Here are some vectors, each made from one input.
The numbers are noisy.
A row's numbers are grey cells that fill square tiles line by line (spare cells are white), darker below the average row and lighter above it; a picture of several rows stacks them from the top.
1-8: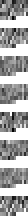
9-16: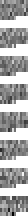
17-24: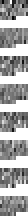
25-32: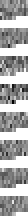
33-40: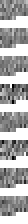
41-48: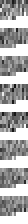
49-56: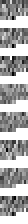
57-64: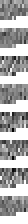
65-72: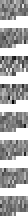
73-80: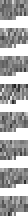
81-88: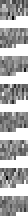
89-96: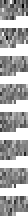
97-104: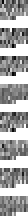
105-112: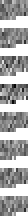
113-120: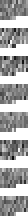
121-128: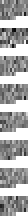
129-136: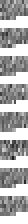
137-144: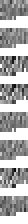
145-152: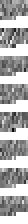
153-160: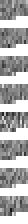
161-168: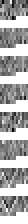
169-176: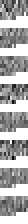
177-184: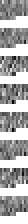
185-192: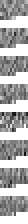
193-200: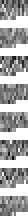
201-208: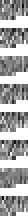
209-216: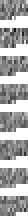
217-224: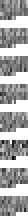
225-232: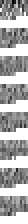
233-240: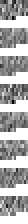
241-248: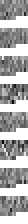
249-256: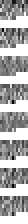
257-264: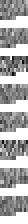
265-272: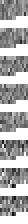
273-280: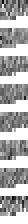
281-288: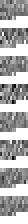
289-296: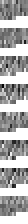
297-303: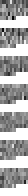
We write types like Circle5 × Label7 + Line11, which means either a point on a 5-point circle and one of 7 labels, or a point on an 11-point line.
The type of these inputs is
Bool × (Circle11 + Unit) + Line9.
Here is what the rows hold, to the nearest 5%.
About 35% of them hold a point on a 9-point line. The rest hold a true/false value, together with either a point on an 11-point circle, or a fixed value.
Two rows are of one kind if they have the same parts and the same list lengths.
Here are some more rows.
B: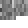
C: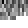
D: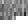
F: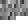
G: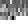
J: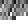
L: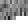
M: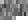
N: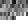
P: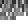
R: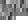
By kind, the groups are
B, D, L, M
C, G, J, N, P
F, R

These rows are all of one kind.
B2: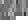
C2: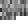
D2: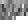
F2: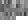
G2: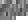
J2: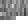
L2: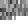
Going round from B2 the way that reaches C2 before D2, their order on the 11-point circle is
B2, J2, F2, C2, L2, D2, G2.
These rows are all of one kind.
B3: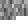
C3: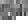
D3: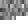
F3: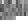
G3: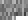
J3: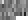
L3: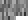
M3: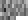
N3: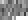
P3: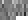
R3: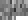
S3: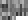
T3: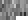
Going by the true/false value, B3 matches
D3, M3 and R3.
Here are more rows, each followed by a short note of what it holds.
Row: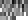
a point on a 9-point line
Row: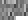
a true/false value
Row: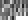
a point on a 9-point line
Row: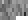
a point on an 11-point circle and a true/false value
